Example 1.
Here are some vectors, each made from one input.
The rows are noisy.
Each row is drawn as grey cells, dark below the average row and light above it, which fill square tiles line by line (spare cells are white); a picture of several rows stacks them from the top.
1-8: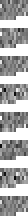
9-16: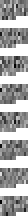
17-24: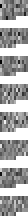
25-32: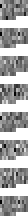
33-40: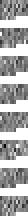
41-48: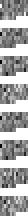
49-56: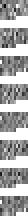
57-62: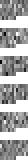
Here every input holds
a point on a 9-point circle and a true/false value.
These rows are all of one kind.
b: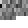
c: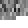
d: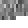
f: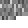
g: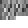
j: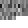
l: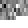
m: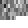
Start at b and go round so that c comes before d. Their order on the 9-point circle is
b, j, g, m, l, c, f, d.
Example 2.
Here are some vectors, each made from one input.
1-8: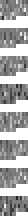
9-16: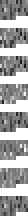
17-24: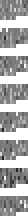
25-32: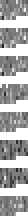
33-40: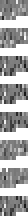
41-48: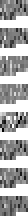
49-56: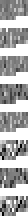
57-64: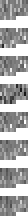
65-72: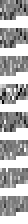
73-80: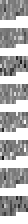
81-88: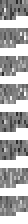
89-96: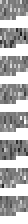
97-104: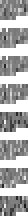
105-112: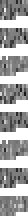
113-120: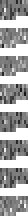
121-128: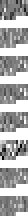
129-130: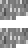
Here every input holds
a list of up to two points on a 4-point line.
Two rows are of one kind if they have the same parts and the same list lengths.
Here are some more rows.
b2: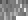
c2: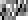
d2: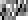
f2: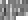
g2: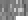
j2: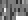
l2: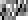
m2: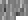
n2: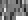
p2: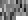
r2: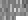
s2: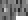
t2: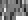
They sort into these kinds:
b2, f2, g2, m2, r2
c2, d2, l2
j2, n2, p2, s2, t2

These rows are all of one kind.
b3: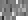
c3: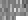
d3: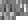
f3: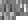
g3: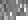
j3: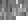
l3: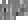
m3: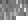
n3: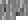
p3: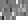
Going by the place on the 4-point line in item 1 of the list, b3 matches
d3, f3 and p3.
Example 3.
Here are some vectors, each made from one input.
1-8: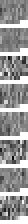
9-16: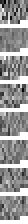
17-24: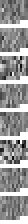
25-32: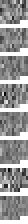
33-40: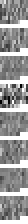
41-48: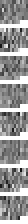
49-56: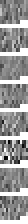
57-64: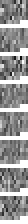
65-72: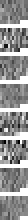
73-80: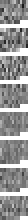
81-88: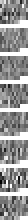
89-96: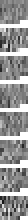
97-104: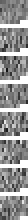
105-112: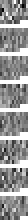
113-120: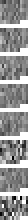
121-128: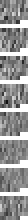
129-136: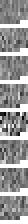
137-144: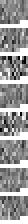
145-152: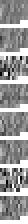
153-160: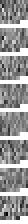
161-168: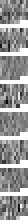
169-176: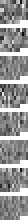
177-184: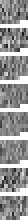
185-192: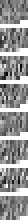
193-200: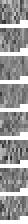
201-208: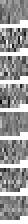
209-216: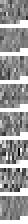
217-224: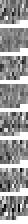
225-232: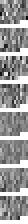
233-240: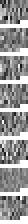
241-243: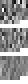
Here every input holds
a true/false value, together with either a point on a 6-point circle, or a fixed value.
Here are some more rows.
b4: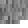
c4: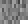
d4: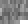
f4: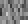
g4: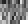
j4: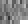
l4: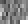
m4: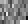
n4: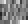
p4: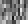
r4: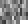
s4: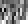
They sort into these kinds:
b4, c4, d4, g4, j4, l4, p4, r4, s4
f4, m4, n4

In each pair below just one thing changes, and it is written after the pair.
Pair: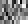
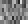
the true/false value
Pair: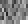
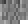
the true/false value
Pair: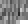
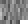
the place on the 6-point circle
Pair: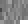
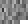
the true/false value
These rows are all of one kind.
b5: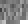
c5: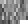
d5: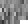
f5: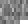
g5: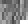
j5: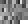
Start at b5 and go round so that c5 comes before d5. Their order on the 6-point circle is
b5, j5, f5, c5, g5, d5.
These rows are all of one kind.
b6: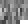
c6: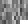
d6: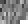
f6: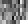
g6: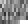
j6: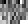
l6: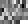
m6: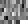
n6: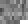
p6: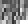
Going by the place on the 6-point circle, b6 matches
f6 and n6.
